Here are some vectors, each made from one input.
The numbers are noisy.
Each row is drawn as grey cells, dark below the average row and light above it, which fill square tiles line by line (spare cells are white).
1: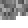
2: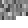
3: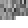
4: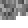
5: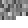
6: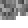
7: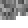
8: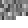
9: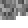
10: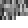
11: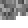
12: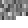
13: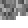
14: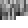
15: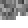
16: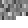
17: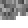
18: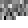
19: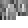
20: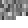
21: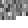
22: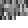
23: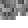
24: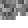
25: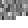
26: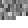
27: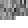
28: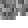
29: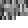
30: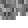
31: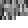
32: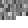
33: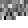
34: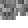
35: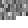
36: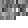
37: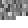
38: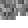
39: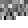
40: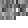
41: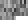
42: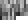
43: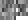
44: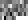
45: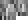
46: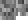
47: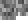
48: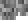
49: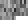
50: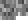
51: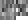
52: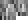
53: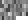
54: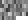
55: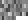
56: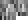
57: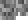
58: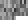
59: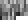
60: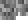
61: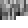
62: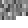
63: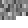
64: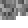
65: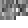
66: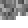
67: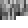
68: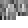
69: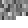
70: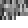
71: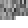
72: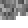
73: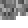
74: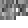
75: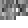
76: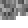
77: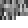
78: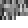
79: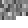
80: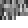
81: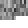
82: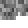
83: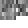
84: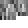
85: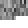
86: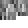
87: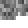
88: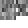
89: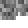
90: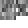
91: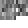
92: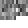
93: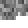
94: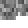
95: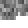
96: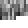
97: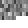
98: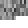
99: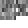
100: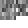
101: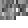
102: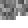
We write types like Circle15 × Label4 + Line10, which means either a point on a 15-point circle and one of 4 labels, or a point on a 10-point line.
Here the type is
Label8.
